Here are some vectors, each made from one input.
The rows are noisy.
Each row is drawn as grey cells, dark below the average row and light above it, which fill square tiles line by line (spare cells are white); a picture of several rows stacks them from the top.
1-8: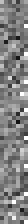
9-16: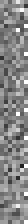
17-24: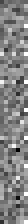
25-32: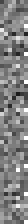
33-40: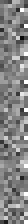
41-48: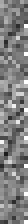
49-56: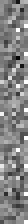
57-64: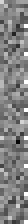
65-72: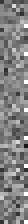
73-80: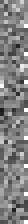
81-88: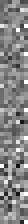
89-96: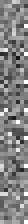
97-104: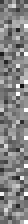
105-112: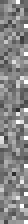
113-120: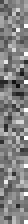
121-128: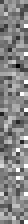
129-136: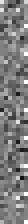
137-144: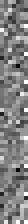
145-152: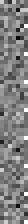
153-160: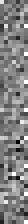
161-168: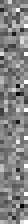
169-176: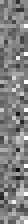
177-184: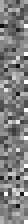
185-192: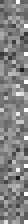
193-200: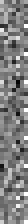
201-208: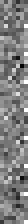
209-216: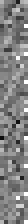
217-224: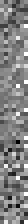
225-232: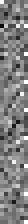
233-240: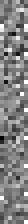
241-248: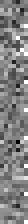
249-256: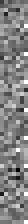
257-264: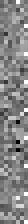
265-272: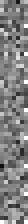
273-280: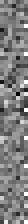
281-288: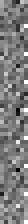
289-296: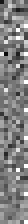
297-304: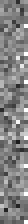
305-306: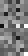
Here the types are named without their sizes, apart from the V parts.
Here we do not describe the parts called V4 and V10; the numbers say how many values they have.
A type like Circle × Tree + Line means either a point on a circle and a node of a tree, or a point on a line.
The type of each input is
Bool × Circle × (Line × V4 + V10).
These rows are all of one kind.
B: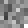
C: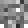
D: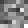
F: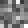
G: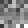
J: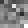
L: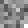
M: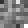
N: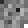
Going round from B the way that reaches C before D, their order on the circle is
B, J, G, L, N, M, C, D, F.
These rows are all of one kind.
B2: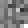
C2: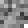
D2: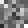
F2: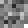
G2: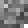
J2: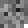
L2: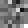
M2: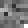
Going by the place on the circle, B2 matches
J2 and M2.
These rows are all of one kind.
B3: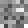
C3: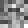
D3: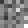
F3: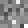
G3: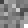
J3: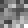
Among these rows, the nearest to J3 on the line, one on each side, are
D3 and F3.
